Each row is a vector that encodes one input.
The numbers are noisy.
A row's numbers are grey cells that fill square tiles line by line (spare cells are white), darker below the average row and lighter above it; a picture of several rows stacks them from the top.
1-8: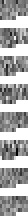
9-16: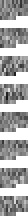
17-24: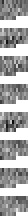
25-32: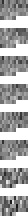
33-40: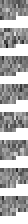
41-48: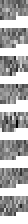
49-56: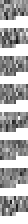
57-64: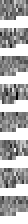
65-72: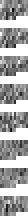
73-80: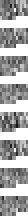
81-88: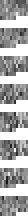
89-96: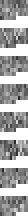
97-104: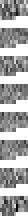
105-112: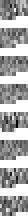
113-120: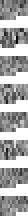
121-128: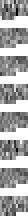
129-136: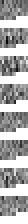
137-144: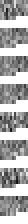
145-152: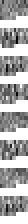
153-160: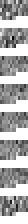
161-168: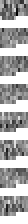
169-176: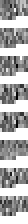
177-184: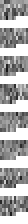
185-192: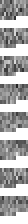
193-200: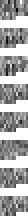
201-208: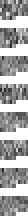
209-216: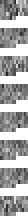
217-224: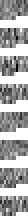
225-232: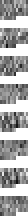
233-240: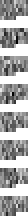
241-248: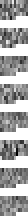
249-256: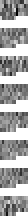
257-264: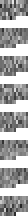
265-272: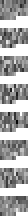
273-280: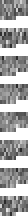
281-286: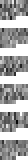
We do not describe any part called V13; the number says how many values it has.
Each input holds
either a point on each of two 8-point circles, or a node of a 10-node tree, or a value of V13.
